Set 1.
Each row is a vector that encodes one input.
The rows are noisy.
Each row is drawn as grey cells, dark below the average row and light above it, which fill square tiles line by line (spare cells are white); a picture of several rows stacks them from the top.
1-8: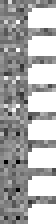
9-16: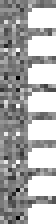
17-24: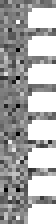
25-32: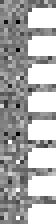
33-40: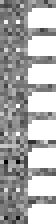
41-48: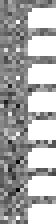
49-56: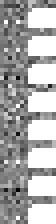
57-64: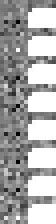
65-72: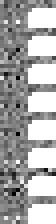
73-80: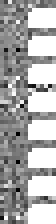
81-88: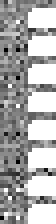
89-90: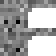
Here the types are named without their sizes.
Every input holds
a true/false value, together with either a fixed value, or a node of a tree.
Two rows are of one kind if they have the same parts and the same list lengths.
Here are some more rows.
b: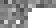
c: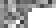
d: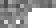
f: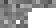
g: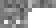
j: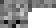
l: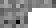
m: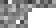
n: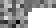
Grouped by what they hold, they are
b, c, d, f, g, j, l, m
n

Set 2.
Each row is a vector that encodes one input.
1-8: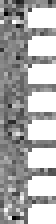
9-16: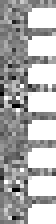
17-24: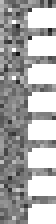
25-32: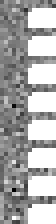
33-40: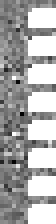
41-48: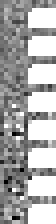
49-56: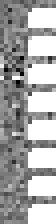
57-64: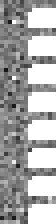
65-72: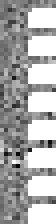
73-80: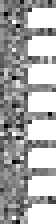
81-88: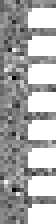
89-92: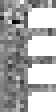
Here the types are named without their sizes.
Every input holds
a label and four true/false values.
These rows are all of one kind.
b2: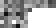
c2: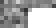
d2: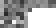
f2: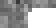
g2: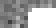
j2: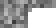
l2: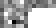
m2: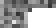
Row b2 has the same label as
d2 and g2.
